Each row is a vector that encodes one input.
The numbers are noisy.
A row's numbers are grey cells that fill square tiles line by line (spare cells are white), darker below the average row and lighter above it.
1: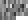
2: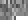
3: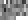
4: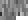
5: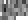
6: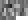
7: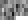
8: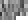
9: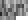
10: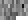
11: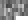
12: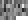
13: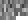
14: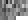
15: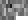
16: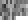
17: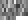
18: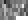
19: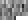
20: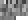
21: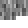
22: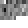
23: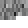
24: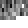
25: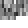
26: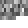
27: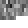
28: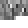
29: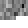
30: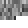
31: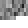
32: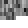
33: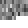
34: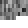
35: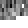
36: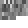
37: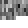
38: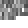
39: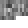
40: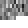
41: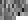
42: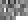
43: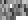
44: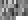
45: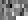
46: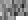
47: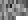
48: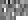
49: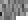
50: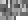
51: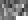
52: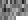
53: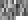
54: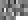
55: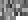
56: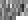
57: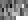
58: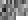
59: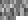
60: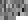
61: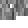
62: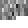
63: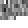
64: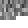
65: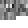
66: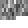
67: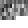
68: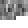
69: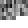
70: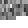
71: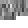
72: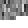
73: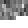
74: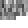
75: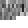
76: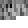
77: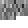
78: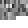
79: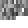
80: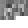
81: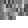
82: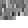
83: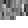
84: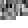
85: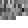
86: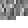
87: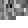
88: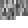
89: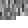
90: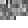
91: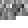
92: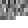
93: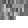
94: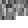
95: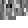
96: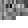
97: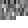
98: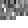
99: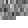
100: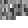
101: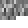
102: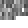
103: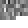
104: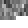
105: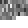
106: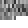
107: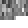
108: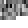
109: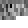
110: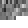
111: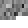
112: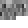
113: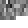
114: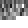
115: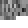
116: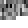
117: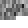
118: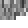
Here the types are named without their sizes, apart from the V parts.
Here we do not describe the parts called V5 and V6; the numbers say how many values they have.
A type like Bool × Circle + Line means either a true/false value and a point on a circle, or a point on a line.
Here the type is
Tree × Tree × (Unit + V5 × V6).
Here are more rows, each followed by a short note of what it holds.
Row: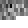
a node of each of two trees
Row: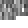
a node of each of two trees
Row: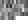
a node of each of two trees
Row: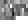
a node of each of two trees, a value of V5 and a value of V6
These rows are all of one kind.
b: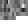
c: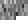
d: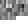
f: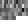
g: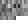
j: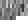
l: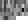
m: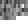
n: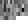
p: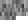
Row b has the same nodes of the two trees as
f, l, m and n.
